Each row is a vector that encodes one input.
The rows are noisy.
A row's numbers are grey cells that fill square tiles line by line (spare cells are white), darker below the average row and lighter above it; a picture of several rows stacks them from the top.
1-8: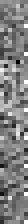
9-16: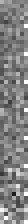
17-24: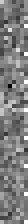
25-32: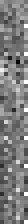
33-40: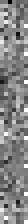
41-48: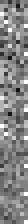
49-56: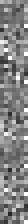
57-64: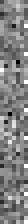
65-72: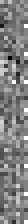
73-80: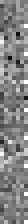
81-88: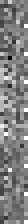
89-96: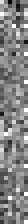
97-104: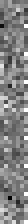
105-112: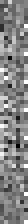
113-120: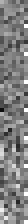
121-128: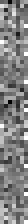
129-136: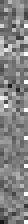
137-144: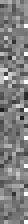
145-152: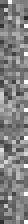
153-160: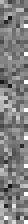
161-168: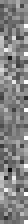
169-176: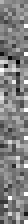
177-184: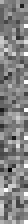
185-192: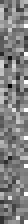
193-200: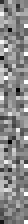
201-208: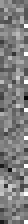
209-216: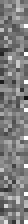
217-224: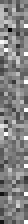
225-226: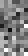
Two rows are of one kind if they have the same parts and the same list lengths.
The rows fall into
3 kinds.
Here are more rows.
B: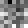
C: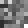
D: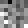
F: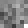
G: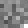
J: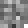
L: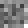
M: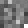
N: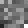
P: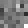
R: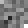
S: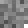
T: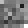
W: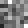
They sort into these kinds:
B, D
C, F, M, N, W
G, J, L, P, R, S, T

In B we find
a point on each of three 5-point lines.
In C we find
a node of a 7-node tree and three true/false values.
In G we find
a point on a 3-point line, a point on a 4-point line and a node of a 7-node tree.
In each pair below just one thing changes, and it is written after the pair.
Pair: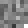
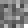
the place on the 3-point line
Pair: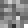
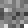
the place on the 3-point line
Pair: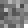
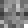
the place on the 4-point line
